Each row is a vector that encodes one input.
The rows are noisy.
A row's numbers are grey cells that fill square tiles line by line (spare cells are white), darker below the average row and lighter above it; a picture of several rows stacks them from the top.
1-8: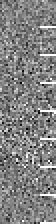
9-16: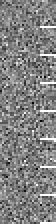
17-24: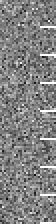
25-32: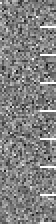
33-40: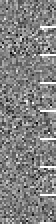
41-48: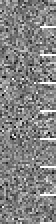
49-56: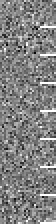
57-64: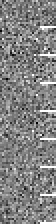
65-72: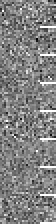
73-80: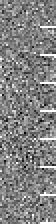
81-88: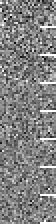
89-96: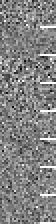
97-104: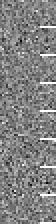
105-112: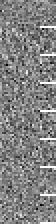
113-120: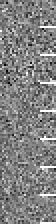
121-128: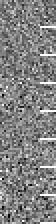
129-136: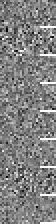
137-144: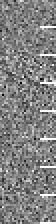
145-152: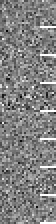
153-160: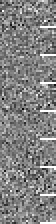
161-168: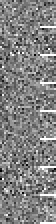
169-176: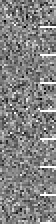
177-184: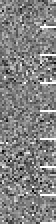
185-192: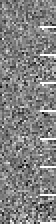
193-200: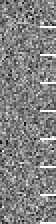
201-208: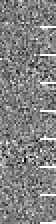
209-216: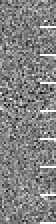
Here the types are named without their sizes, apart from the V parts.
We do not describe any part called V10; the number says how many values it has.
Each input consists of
a true/false value and a value of V10, together with either a fixed value, or a node of a tree.
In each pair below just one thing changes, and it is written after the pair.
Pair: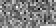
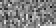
the node of the tree
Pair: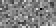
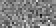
the node of the tree
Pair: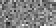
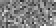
the value of V10
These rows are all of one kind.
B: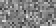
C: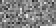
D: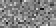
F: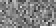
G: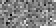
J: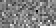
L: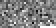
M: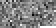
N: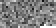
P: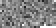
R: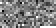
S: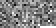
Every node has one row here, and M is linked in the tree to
S.
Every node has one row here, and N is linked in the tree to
J and P.
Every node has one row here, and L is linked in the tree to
J.
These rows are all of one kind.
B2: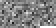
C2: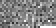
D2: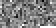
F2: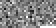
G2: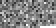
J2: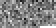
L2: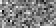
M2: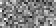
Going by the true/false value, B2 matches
C2 and G2.
